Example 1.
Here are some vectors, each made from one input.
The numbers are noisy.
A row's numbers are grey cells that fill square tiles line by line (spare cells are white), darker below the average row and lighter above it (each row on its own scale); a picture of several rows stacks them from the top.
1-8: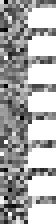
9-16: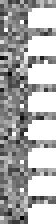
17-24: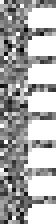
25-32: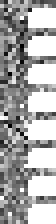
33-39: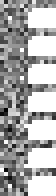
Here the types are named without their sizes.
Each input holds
a label.
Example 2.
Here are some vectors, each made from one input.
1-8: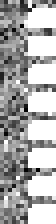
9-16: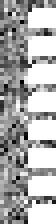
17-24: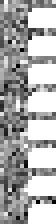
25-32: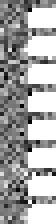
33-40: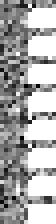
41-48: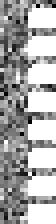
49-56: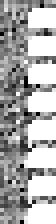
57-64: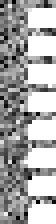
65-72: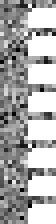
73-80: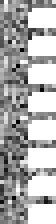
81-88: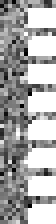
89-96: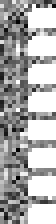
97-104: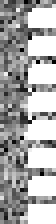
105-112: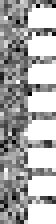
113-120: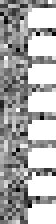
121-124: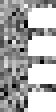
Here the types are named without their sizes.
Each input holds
a point on a circle.
